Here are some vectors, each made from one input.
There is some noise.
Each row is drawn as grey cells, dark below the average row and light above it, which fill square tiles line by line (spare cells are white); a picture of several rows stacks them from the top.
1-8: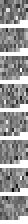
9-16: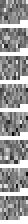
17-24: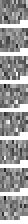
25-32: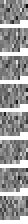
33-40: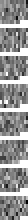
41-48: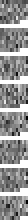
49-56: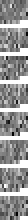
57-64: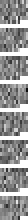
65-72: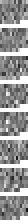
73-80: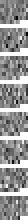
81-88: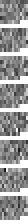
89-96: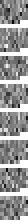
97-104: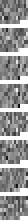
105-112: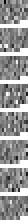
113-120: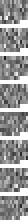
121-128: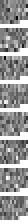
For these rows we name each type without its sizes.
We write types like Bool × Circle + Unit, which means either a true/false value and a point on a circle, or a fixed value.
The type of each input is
(Bool × Bool × Bool + Line) × Line.
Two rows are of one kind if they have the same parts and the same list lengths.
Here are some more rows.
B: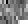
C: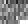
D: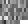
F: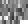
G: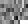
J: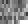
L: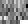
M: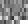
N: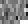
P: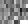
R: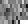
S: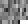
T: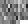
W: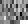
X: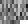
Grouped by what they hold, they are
B, C, G, J, N, R, S
D, F, L, M, P, T, W, X

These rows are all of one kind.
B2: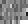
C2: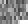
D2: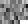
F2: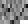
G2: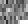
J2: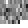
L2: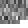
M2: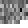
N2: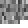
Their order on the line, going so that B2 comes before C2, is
F2, D2, J2, B2, N2, M2, C2, L2, G2.
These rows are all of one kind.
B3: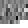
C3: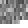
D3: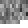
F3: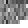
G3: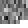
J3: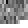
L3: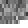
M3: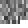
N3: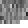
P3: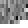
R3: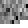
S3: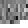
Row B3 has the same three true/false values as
L3, N3 and S3.
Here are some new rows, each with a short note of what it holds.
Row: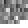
a point on each of two lines
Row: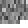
a point on a line and three true/false values
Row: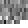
a point on each of two lines
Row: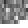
a point on each of two lines
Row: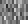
a point on each of two lines
